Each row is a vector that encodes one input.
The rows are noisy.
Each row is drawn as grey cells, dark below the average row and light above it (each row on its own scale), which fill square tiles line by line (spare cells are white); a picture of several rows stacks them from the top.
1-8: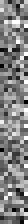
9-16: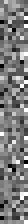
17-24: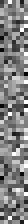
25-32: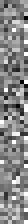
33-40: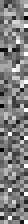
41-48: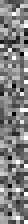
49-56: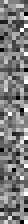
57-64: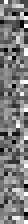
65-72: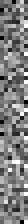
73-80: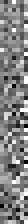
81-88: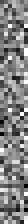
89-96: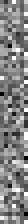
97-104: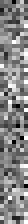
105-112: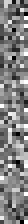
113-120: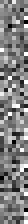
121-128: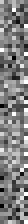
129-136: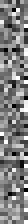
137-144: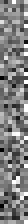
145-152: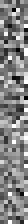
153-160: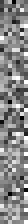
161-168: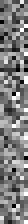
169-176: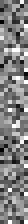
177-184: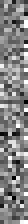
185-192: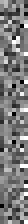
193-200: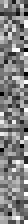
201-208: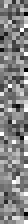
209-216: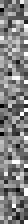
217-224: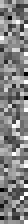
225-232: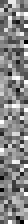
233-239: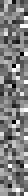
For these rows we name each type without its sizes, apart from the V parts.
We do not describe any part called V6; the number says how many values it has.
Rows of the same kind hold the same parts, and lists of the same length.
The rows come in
2 kinds.
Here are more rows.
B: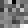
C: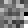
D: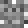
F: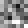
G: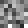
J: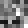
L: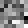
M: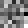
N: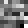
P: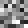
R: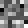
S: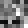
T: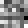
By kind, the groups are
B, C, G, J, M, N, S
D, F, L, P, R, T

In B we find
a node of a tree and a value of V6.
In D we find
a point on a line and a value of V6.
